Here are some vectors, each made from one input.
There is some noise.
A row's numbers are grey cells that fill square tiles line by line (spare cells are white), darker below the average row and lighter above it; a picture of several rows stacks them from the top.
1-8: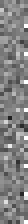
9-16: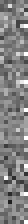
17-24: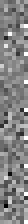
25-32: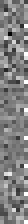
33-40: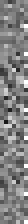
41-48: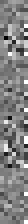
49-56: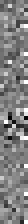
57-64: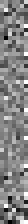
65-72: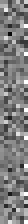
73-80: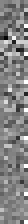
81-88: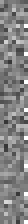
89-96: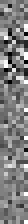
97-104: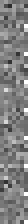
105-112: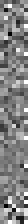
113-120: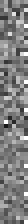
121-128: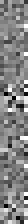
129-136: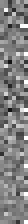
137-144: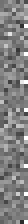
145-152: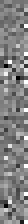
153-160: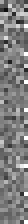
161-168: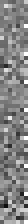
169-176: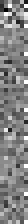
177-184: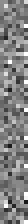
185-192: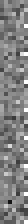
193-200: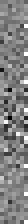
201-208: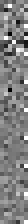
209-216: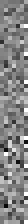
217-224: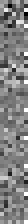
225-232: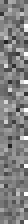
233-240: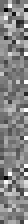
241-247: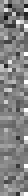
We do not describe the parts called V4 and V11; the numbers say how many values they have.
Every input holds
either a point on a 5-point line and a value of V4, or a point on an 8-point line and a value of V11.
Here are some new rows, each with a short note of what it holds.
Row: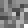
a point on an 8-point line and a value of V11
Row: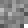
a point on an 8-point line and a value of V11
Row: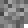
a point on an 8-point line and a value of V11
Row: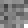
a point on an 8-point line and a value of V11
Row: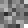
a point on a 5-point line and a value of V4
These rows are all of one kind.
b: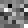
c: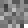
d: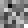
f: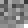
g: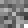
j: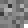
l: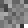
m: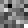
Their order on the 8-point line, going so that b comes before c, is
b, m, c, j, l, g, d, f.
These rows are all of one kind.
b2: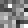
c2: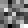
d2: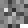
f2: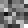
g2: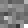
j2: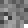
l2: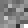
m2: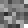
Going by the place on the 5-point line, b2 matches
d2 and l2.
